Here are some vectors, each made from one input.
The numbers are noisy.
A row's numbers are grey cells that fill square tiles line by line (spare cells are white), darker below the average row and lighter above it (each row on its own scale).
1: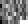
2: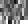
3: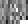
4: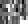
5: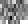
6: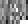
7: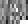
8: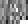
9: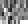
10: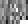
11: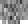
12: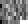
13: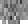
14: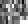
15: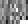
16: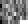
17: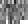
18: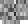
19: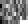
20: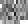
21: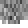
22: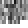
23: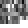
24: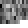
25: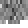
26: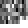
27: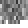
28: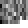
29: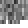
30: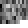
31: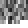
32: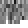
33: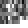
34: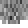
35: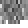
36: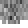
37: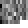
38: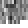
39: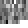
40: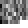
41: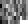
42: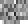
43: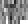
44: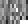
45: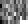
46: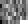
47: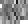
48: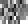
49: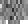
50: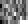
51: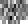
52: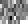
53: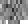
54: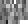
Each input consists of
a list of up to two points on a 4-point line.
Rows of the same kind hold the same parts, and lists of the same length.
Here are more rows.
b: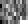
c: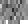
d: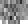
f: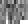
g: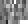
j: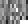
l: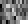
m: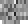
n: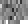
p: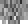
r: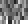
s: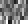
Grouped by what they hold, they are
b, g, l
c, d, f, m, n, p, r, s
j

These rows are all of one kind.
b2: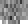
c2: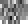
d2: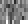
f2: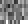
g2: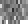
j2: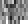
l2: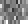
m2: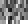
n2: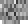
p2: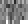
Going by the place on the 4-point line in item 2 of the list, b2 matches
j2 and n2.
